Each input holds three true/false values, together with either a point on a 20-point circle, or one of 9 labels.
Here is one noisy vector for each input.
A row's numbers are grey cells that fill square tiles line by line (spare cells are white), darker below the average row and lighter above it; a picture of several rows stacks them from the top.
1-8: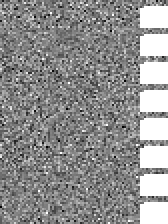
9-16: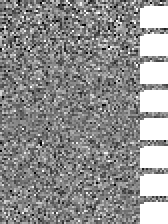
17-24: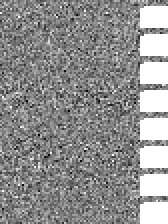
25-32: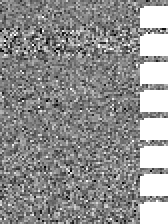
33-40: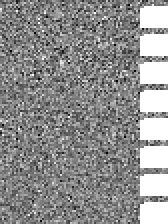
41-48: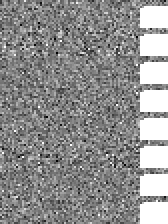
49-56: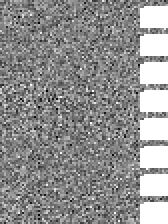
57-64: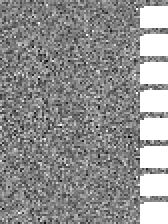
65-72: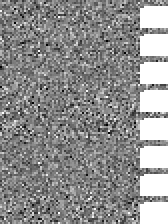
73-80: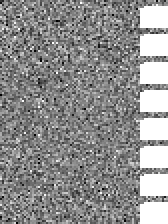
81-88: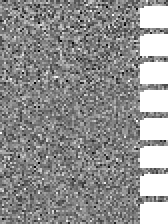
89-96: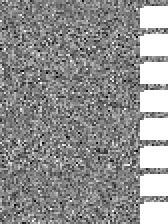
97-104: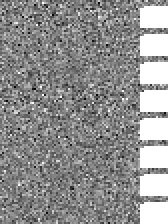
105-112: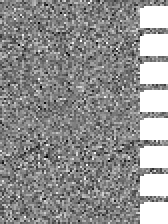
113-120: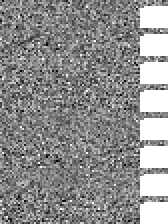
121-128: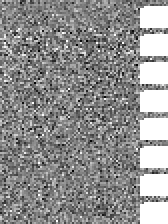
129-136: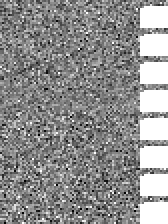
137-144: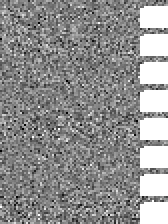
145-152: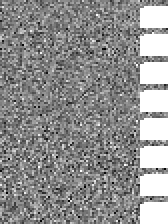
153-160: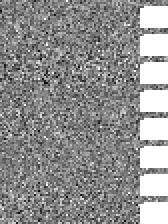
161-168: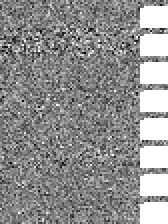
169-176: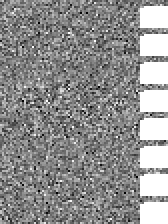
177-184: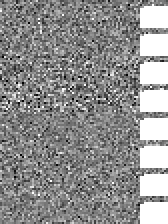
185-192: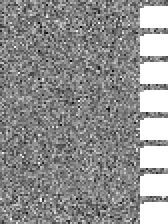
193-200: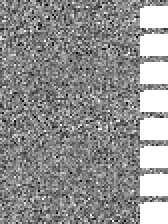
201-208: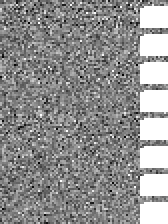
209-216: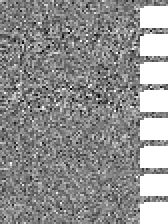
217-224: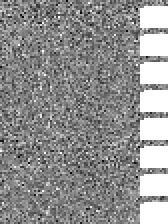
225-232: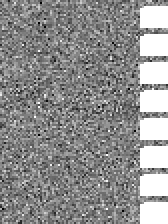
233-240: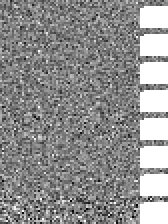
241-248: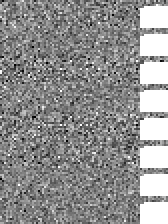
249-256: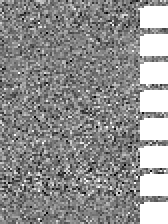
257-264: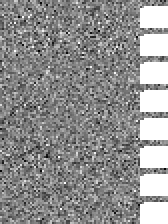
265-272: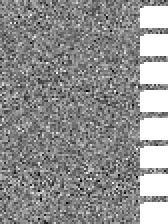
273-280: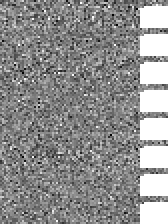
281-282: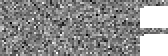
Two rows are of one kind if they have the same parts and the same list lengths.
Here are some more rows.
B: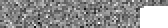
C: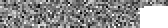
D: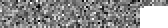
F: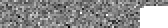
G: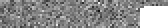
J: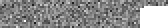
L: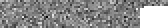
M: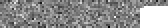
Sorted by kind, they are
B, F, G, J, L, M
C, D

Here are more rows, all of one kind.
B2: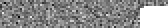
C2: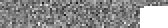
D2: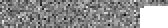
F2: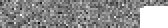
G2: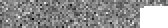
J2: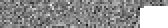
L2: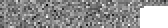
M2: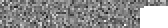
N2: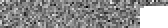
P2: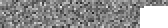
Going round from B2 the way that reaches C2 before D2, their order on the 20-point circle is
B2, J2, L2, G2, P2, C2, F2, M2, D2, N2.
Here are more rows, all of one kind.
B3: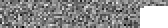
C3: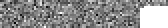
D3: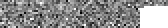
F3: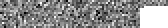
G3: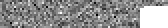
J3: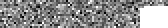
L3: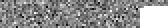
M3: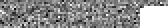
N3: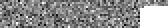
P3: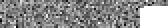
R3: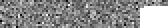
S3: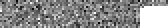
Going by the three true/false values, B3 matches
C3, F3 and G3.
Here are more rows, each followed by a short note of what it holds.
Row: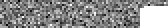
one of 9 labels and three true/false values
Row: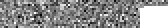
one of 9 labels and three true/false values
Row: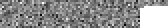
one of 9 labels and three true/false values
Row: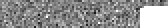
a point on a 20-point circle and three true/false values
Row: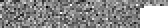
one of 9 labels and three true/false values
